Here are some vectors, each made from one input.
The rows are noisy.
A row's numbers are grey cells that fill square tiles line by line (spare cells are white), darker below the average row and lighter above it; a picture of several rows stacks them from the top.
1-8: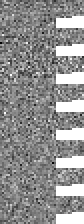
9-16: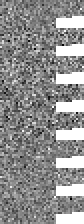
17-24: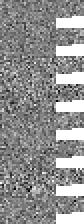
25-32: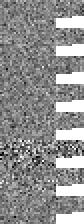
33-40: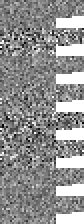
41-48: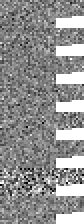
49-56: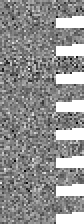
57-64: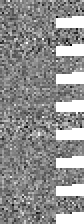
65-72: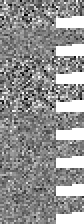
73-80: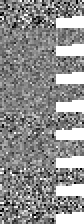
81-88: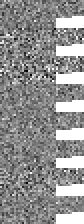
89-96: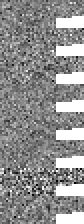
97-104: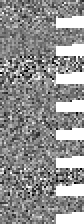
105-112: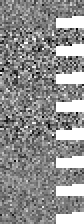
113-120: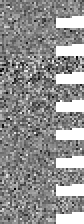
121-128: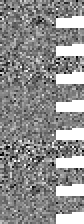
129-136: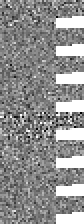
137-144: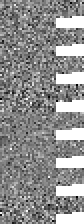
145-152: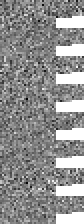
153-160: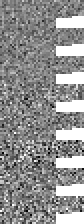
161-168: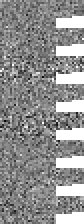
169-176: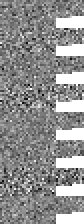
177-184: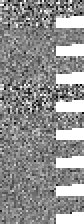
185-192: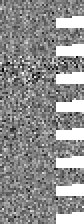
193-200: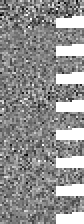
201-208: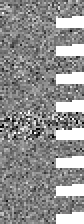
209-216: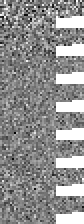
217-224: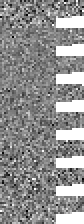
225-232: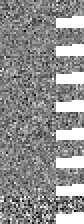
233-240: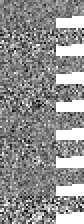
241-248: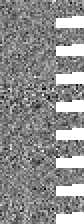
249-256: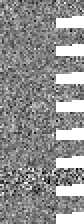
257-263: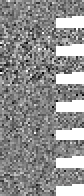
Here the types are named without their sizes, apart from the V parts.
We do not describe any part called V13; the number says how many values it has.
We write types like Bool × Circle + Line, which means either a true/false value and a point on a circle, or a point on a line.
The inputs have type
List(Label × V13).
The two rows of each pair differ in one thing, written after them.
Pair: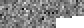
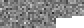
the value of V13 in item 1 of the list
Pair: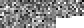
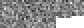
the label in item 1 of the list
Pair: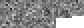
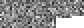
the value of V13 in item 2 of the list
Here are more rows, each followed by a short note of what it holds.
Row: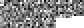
the empty list
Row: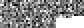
the empty list
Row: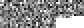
the empty list
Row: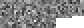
a list of one item
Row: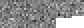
a list of two items
